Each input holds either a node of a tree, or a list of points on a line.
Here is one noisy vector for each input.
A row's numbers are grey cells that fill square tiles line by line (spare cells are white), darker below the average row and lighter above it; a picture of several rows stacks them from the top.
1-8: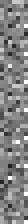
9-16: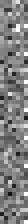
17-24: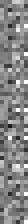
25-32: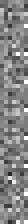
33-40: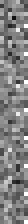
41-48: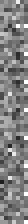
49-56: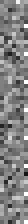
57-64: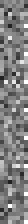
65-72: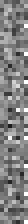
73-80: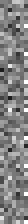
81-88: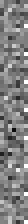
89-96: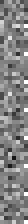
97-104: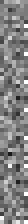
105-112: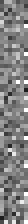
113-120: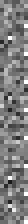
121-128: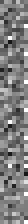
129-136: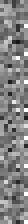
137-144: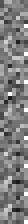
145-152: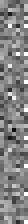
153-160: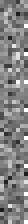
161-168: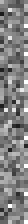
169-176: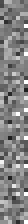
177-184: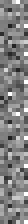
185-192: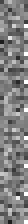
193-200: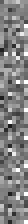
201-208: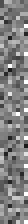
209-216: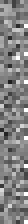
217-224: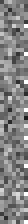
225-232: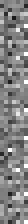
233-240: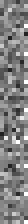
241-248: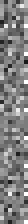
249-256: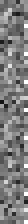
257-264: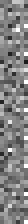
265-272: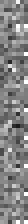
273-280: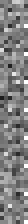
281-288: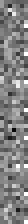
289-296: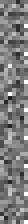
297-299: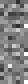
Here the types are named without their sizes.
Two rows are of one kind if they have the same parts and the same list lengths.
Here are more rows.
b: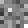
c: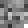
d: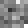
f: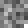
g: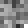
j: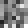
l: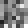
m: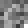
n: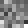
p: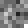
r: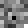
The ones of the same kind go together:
b, f, g, m, p
c, n, r
d
j, l

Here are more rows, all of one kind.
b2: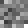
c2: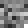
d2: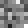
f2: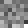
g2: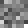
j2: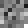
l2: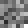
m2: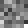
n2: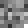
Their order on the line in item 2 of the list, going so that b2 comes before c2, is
n2, d2, f2, l2, b2, j2, g2, m2, c2.
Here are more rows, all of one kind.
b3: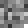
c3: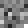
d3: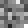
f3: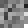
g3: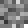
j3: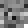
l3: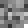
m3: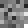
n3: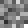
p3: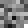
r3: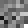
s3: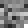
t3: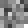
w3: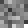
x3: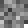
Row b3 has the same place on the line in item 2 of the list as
d3, f3, g3 and w3.
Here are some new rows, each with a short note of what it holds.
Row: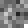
a node of a tree
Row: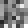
the empty list
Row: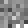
a list of one item
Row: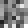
the empty list
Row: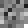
a list of two items
